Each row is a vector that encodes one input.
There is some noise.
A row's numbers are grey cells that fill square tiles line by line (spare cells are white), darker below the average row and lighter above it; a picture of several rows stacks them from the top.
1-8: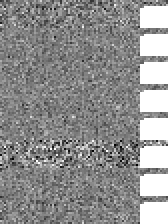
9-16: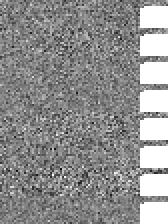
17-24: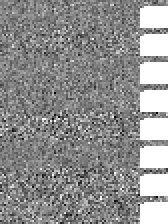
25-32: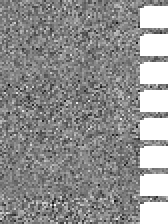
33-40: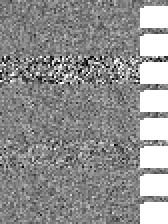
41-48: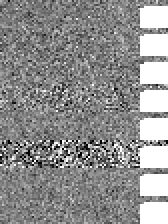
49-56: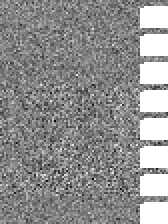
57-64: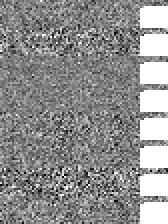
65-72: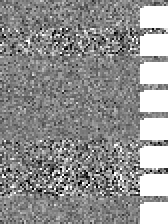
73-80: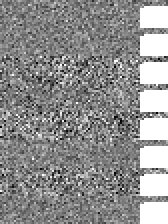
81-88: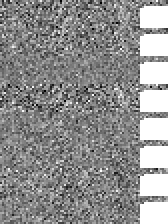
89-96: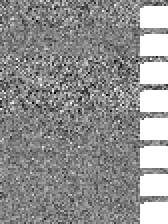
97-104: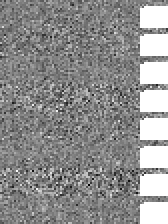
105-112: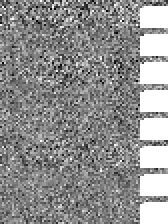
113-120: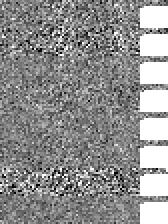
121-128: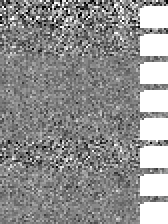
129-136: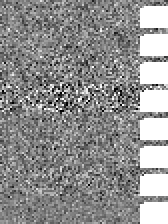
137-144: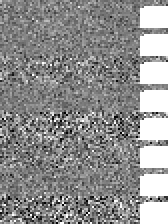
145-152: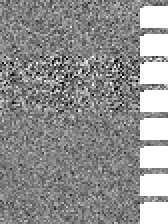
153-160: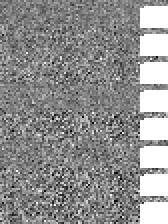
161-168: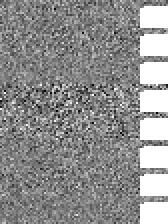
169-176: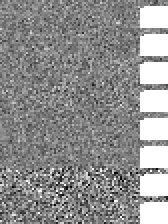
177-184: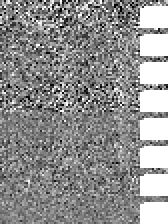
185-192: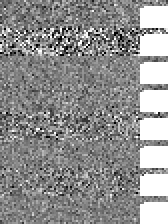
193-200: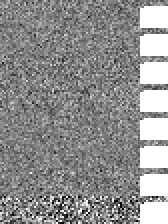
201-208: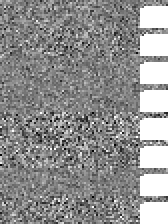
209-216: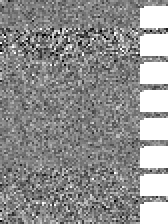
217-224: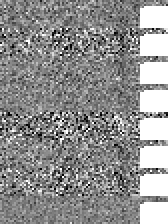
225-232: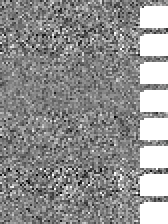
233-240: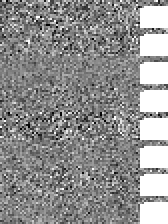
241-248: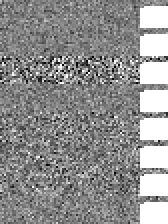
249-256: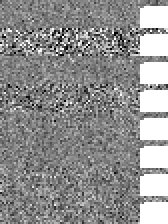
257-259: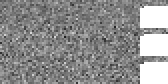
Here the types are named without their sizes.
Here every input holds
a list of points on a circle.
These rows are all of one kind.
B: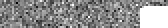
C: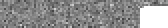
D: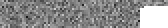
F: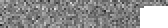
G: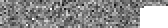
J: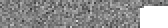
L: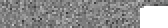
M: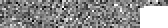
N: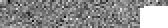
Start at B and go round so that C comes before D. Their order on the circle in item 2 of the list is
B, C, L, M, F, J, N, G, D.
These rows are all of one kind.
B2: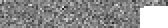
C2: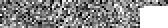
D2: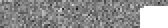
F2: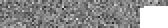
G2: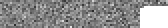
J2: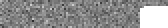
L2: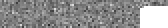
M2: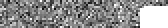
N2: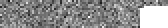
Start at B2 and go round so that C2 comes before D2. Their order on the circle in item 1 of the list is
B2, F2, C2, N2, M2, G2, L2, D2, J2.
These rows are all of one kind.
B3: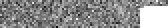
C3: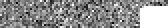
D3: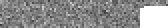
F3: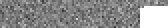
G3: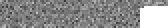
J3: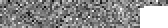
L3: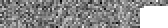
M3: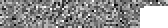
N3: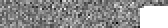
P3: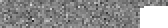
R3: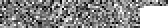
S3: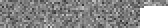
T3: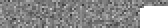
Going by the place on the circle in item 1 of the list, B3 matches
F3, G3, J3 and R3.
